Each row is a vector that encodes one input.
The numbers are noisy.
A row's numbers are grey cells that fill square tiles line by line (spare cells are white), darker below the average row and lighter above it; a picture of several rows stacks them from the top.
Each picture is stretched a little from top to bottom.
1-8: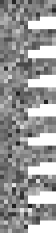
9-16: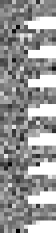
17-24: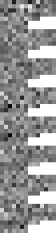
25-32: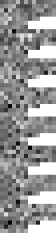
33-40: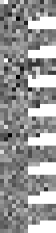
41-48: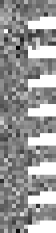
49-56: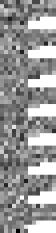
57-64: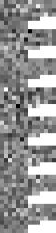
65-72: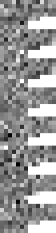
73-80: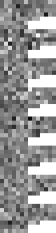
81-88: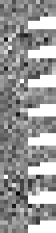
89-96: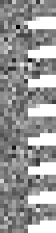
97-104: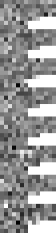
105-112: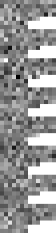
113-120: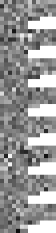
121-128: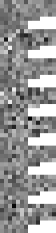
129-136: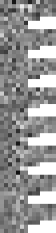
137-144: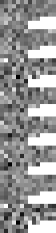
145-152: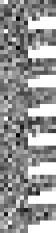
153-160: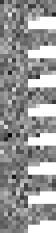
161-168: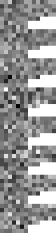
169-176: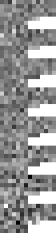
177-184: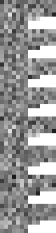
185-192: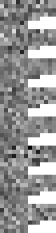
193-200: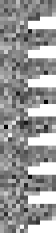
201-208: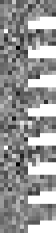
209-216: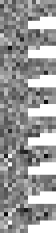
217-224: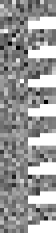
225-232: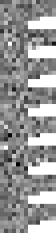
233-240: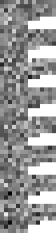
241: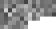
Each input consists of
a true/false value, together with either a fixed value, or a node of a 16-node tree.
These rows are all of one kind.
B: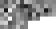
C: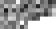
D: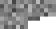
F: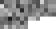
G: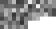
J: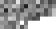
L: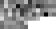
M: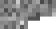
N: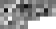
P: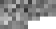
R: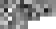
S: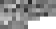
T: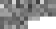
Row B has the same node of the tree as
C, J, N and R.
